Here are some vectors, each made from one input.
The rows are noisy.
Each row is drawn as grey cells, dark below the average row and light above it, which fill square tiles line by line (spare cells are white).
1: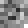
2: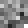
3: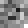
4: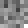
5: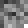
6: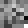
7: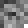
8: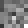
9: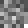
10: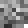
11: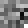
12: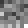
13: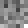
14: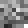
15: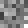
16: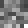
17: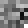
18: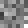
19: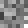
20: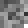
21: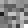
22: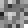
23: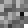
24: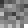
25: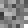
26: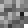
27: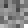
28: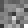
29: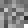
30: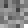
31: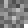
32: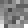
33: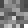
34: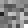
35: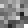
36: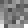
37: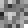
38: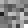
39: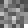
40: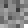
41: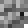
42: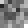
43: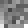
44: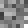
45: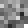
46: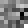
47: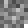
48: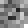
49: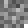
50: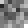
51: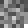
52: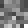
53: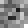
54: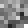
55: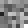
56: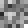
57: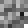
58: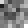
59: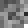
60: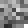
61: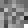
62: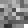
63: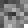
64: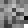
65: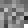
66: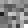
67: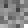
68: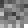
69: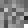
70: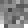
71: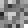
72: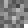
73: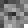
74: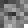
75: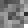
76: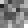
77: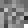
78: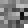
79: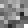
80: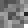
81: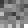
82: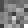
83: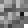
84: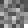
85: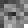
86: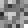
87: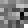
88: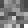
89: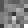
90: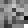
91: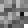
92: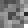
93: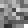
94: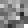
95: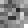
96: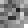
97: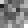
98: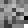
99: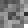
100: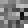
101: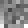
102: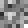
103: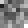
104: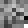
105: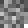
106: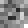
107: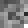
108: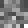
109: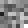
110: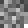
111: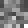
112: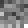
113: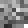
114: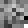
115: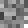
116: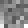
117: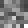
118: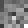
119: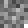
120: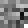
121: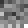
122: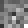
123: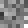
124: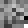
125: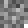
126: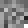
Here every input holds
a point on a 20-point line.
